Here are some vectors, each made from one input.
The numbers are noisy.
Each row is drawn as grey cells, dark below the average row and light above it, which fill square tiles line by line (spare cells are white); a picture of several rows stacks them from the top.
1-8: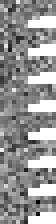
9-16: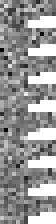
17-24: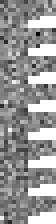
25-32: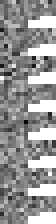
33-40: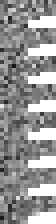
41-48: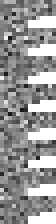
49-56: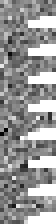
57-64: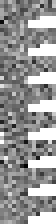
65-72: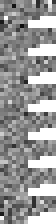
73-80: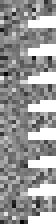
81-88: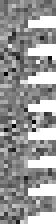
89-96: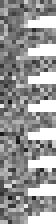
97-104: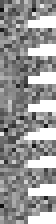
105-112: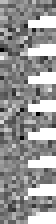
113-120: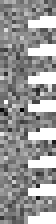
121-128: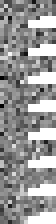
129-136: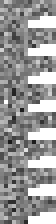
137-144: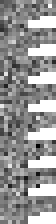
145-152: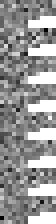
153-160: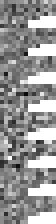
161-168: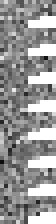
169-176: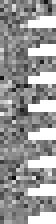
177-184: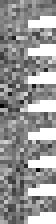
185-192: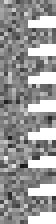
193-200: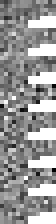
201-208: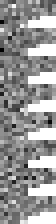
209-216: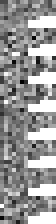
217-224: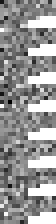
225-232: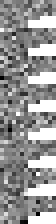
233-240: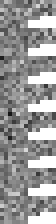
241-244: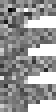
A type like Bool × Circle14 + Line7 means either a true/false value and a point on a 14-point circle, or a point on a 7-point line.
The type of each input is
(Bool × Circle9 + Label8) × Label8.
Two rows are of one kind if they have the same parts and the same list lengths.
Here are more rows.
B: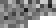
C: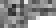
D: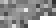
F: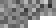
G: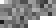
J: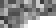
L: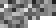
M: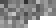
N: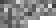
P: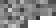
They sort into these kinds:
B, D, F, G, M, P
C, J, L, N

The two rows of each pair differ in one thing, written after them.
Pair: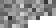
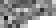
the place on the 9-point circle
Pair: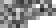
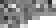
the true/false value
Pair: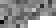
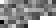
the true/false value
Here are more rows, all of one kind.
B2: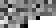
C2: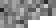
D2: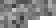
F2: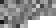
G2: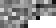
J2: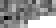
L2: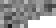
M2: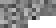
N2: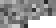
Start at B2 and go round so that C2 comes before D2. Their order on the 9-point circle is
B2, C2, N2, F2, G2, L2, M2, J2, D2.
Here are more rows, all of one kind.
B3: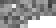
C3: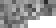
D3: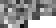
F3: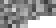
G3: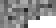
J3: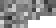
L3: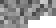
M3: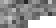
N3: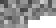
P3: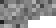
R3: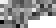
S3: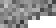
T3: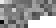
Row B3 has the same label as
J3 and S3.
